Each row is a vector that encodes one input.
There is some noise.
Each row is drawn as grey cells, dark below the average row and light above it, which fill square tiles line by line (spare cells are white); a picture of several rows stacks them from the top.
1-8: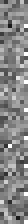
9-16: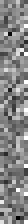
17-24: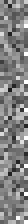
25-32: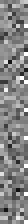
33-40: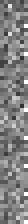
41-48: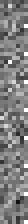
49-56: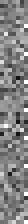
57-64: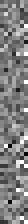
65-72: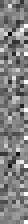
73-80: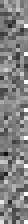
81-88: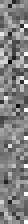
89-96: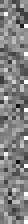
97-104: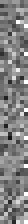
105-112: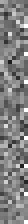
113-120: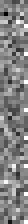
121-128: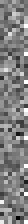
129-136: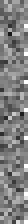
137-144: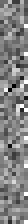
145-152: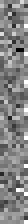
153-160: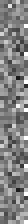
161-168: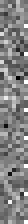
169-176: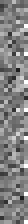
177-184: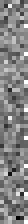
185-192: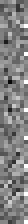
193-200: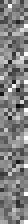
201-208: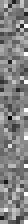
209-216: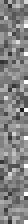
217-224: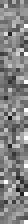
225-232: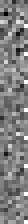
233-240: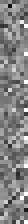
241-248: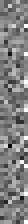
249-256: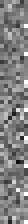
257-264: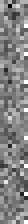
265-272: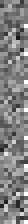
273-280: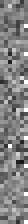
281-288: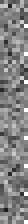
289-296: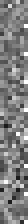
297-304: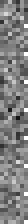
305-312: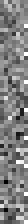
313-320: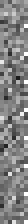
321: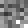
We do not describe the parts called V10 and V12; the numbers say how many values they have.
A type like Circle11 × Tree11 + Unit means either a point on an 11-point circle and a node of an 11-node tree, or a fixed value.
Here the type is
(Line8 + V12) × V10 + List2(Line5).
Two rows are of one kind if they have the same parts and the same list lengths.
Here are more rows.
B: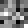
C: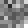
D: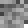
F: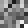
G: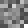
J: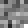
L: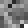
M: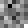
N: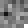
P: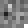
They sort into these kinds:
B
C, L, M
D, J
F, G
N, P

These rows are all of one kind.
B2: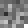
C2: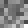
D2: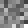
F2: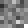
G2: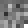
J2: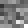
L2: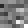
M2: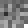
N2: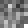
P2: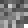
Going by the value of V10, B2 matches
G2, M2, N2 and P2.
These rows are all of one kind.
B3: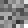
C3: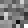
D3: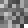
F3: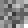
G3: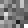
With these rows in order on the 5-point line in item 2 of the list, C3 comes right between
B3 and G3.
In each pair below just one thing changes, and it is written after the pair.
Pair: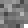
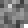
the place on the 8-point line
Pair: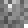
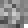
the value of V10
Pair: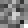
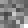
the place on the 8-point line
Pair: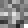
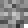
the place on the 8-point line
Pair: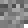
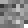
the place on the 8-point line
